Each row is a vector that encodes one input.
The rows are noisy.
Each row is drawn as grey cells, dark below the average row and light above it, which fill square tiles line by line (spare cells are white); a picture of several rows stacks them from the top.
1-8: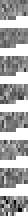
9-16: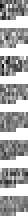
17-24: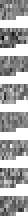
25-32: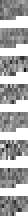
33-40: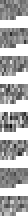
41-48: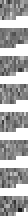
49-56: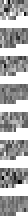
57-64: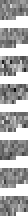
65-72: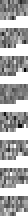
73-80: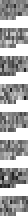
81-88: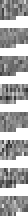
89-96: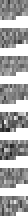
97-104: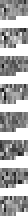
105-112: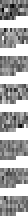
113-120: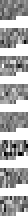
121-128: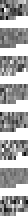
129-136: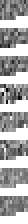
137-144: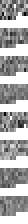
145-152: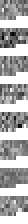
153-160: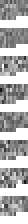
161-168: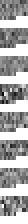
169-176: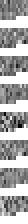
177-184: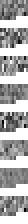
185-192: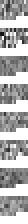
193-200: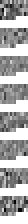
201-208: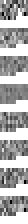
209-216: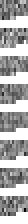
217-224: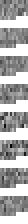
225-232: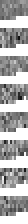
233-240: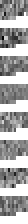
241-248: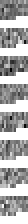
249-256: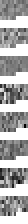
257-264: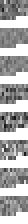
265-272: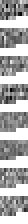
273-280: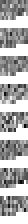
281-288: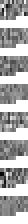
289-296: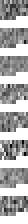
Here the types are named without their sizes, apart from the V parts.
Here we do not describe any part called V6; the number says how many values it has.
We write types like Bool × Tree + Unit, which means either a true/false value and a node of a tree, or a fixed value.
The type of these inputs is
(Bool × Bool × Bool × Bool + Circle) × V6 + Unit.
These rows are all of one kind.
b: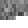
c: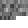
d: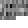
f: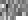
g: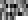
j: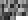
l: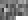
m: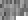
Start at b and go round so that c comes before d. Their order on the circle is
b, l, g, c, f, d, m, j.
